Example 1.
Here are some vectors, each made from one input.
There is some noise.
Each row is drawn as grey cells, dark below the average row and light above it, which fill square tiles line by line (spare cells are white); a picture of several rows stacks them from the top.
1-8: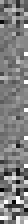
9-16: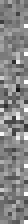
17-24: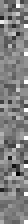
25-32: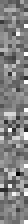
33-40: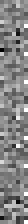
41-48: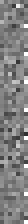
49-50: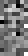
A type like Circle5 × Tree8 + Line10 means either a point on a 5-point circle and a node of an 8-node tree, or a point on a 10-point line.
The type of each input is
Line5 + Line7.
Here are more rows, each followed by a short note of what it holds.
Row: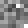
a point on a 5-point line
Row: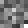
a point on a 5-point line
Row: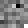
a point on a 7-point line
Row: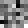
a point on a 5-point line
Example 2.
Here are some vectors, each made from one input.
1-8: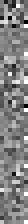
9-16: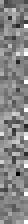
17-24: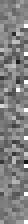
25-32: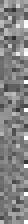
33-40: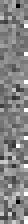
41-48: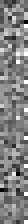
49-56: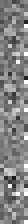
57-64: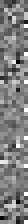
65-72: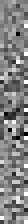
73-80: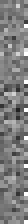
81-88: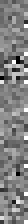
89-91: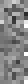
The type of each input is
Line6 + Line8.
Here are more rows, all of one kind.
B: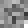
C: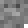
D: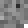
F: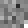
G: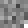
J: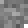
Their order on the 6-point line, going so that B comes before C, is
G, F, D, B, C, J.
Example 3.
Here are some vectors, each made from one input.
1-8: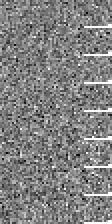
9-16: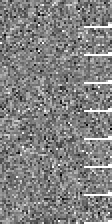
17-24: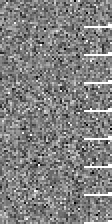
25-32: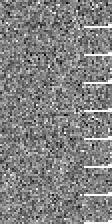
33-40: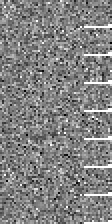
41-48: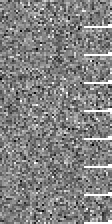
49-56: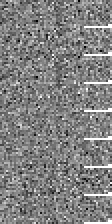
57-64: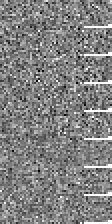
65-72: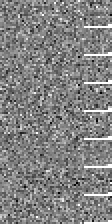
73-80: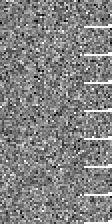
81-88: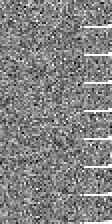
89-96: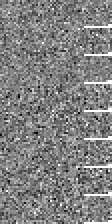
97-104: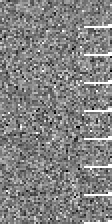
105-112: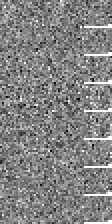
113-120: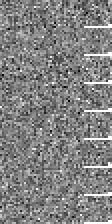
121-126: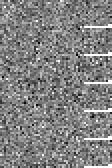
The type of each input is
Line6 × Tree17.
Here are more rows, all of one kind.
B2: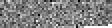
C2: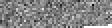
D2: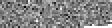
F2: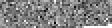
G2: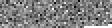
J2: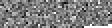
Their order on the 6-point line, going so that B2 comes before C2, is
B2, D2, G2, C2, F2, J2.
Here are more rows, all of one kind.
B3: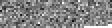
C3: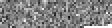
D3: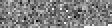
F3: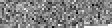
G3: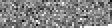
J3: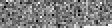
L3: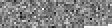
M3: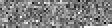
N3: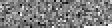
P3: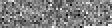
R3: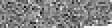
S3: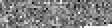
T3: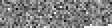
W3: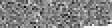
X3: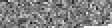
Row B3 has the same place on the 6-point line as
R3, T3, W3 and X3.
